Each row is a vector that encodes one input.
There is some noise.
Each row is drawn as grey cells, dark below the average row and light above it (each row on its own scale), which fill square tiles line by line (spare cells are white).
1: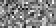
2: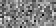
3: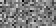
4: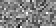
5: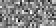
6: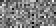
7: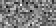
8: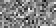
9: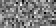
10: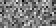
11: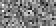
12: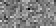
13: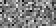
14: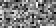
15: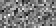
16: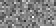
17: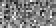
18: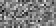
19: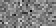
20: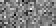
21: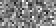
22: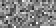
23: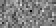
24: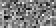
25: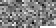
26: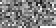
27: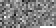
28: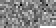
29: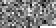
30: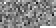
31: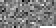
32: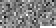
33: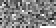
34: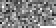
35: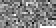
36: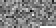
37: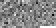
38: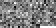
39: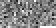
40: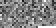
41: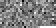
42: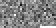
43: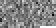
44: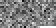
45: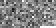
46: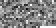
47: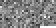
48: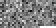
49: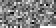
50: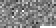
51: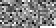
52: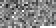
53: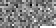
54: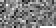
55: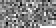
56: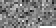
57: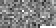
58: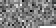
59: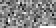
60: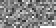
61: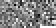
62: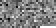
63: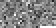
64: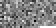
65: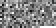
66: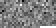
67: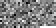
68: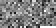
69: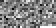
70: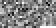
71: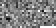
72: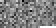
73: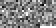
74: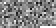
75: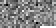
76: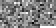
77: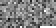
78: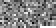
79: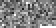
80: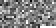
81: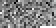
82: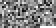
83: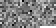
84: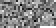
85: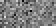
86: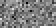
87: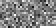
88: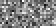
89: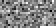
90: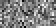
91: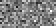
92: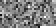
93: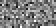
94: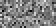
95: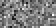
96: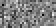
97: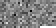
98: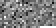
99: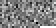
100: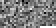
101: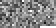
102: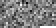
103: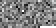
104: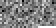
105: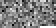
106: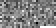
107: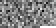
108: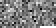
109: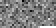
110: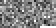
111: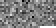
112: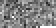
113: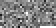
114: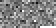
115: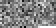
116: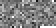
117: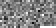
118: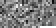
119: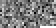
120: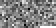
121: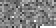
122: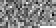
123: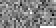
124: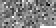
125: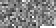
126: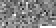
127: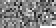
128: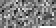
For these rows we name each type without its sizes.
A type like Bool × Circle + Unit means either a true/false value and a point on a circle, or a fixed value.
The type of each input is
Label × Label + Tree.
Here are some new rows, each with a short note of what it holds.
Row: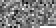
a node of a tree
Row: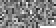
two labels
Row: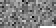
a node of a tree
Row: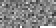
two labels
